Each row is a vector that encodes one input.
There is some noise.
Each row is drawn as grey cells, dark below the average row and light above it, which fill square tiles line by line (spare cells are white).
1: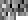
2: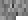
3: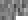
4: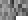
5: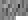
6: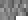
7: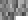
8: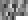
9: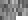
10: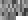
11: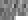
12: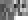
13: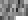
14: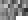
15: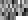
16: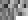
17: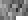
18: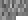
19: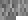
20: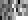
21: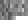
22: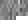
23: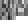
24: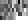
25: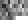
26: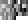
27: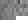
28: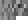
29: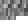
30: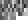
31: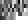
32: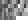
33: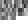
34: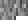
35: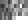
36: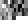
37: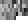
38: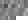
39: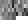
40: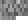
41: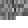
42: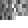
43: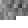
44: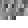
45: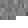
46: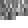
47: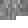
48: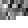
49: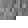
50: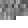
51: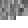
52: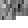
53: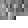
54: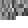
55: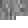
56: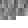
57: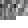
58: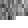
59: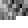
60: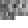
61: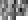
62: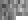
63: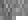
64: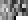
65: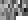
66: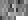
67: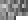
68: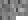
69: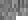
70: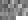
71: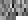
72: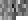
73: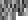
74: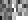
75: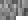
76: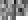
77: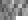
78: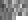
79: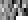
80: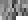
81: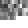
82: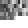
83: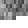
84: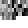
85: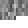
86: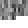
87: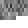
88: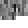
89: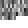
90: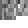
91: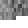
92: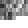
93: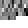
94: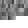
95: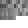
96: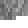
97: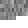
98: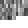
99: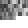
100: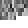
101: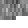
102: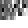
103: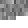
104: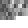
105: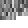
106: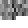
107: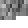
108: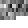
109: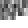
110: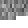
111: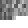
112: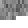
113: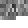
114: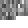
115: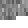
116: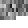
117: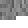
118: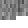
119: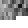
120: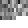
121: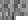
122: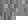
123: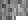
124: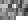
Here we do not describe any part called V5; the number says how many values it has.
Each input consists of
a true/false value and a value of V5, together with either a point on a 6-point line, or a value of V5.
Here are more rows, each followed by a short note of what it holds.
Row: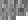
a true/false value and two values of V5
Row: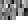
a true/false value and two values of V5
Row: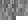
a point on a 6-point line, a true/false value and a value of V5
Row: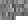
a point on a 6-point line, a true/false value and a value of V5
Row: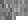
a true/false value and two values of V5
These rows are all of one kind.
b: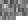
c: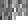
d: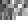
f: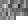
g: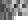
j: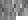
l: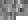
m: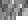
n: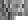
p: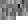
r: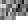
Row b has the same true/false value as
d and n.
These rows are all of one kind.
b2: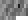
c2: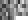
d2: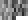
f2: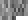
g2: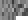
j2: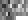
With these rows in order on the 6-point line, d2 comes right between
c2 and g2.
